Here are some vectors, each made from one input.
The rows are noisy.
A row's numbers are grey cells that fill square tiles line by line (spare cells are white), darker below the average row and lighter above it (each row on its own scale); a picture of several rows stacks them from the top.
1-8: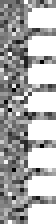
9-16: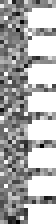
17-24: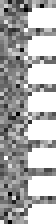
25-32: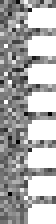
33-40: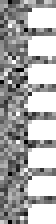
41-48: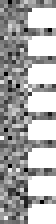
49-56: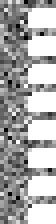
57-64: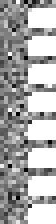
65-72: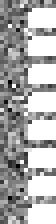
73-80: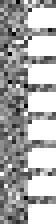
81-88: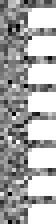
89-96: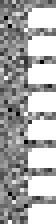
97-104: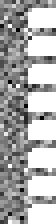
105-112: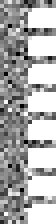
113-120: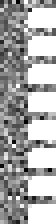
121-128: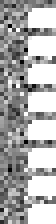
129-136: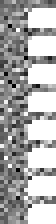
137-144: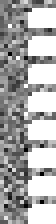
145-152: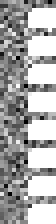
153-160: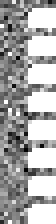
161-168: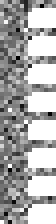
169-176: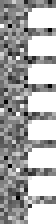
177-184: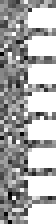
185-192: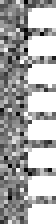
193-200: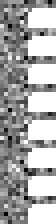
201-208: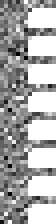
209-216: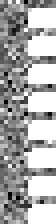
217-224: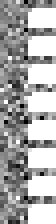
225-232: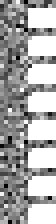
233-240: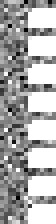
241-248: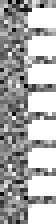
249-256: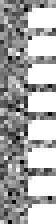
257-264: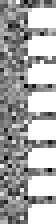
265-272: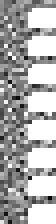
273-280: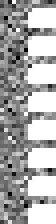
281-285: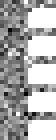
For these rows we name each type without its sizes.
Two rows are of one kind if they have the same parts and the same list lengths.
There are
2 kinds of row.
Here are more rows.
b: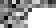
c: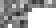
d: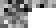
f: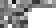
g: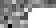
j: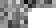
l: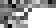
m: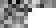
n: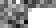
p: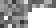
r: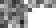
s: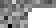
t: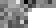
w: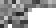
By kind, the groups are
b, c, f, g, j, l, n, p, r, s, t, w
d, m

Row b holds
a label, a node of a tree and a true/false value.
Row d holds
a true/false value.
